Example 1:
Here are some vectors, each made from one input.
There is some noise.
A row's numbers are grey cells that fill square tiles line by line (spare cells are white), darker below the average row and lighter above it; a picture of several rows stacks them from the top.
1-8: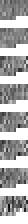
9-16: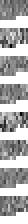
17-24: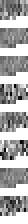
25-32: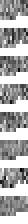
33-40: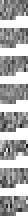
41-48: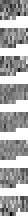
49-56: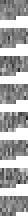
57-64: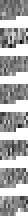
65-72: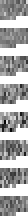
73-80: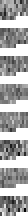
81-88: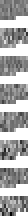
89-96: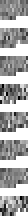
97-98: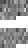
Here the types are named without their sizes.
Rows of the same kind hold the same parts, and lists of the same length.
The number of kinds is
2.
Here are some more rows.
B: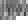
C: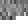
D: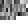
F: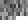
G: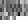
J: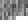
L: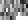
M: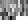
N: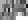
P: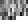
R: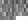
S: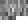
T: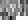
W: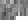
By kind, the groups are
B, C, D, F, G, J, N, R, W
L, M, P, S, T

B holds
a point on a circle and a point on a line.
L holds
a point on a line.
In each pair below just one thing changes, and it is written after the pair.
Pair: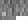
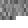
the place on the line
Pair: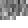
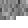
the place on the line
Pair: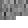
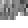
the place on the line
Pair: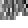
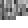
the place on the circle
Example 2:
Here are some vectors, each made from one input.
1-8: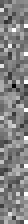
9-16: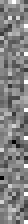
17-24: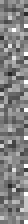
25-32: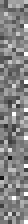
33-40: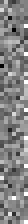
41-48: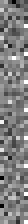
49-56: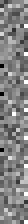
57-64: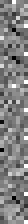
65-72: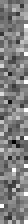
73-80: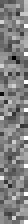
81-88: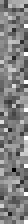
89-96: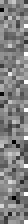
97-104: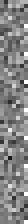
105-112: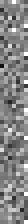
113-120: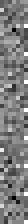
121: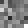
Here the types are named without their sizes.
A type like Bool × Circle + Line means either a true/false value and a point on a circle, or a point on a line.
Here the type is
Bool × Line.
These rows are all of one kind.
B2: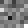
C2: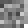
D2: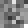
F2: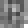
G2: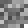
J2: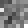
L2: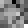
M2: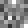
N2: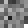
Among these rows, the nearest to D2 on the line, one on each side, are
F2 and M2.
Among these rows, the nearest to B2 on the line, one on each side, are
J2 and N2.
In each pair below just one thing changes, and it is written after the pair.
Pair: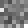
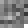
the true/false value
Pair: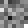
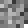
the true/false value
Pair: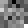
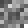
the place on the line
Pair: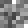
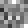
the true/false value
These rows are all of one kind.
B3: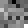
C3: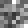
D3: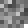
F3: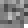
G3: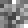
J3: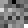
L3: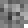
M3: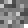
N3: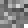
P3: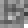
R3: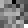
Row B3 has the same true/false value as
C3, G3, J3 and L3.
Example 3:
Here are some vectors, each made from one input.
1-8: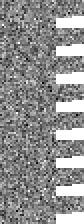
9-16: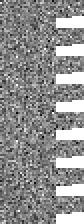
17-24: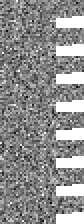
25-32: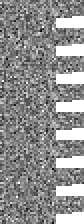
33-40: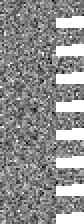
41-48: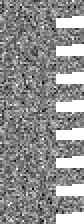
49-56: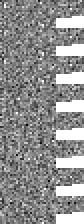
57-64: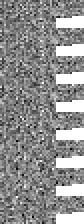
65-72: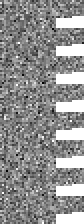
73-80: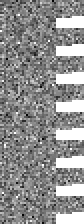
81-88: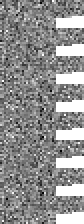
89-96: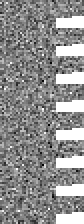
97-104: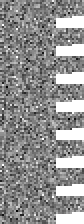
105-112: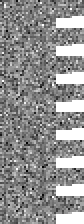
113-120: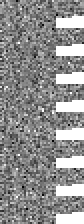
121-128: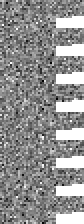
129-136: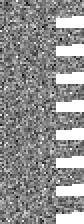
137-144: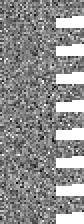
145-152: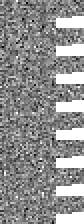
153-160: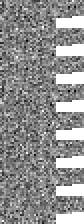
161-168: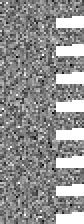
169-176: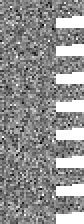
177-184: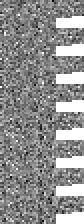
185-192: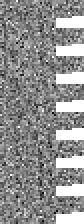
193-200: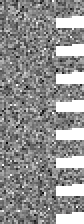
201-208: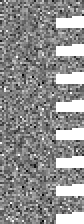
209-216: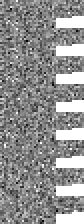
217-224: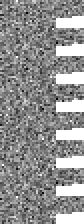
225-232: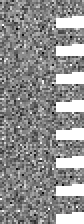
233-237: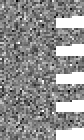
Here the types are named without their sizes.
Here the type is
Circle + Tree.
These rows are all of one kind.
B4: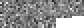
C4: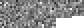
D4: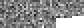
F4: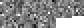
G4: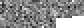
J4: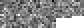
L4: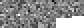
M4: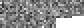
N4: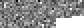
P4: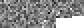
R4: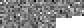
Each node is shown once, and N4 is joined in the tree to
C4.
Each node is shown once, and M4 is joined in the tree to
B4, D4, G4 and P4.
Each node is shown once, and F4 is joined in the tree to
L4.
